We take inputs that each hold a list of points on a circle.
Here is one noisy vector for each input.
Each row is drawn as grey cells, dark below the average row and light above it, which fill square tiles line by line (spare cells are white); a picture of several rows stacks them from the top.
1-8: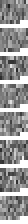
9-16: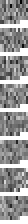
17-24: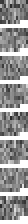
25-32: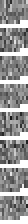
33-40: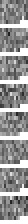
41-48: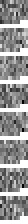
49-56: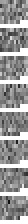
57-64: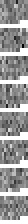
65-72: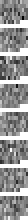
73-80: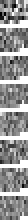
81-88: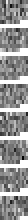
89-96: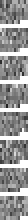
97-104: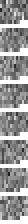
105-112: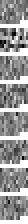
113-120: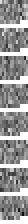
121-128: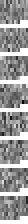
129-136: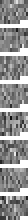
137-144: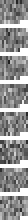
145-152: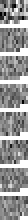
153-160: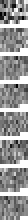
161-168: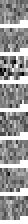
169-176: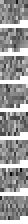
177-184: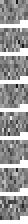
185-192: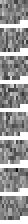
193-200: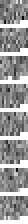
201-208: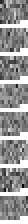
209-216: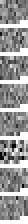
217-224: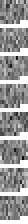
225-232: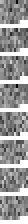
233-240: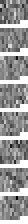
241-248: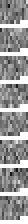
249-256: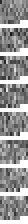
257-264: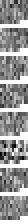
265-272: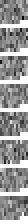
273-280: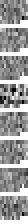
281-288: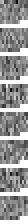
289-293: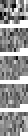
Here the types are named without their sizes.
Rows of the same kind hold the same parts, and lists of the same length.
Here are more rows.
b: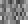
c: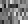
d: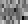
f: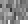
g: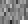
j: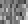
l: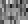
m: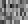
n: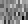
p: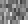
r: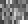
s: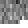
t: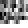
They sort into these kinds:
b, f, g, j, p, s
c, l, m, r
d, n
t

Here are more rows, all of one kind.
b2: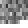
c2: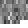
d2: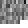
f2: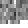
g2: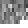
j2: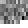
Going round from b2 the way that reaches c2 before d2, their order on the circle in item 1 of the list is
b2, g2, c2, j2, d2, f2.
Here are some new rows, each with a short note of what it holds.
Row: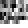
the empty list
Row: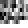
the empty list
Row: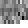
a list of two items
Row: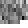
a list of two items
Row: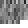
a list of three items
